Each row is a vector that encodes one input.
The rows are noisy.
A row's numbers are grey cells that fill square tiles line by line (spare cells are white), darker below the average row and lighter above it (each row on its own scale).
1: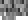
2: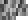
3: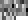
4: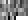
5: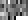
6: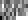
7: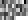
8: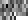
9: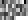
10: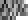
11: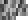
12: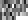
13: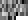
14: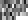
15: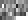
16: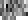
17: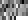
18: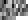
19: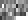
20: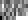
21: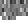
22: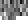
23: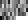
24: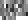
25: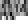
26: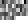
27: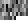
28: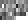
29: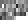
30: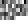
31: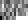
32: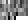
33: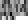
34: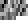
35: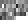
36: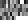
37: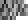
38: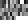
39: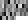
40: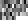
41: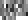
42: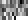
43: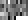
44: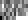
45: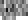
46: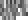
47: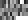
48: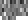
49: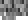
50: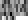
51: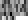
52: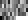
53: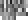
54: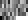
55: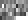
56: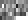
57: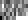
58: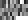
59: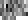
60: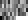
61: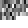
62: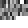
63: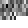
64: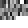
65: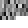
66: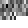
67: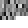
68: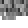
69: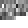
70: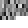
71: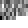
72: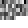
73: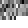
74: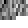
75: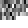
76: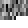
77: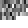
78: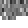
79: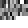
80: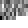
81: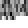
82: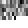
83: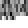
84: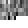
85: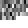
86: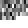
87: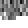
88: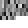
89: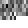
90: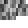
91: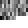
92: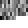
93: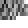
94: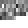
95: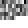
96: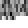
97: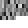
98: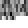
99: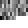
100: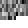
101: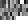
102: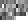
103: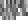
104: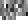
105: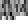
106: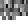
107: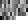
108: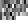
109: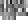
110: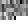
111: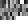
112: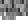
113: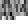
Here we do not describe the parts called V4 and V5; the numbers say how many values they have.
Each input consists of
either one of 6 labels and a value of V5, or a true/false value and a value of V4.
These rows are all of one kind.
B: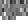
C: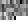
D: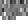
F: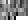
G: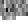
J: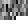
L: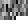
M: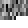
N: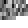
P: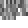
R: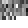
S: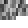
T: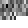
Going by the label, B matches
D, F, P and S.
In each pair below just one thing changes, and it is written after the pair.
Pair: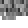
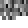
the label
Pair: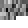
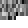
the label
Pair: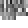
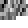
the value of V5
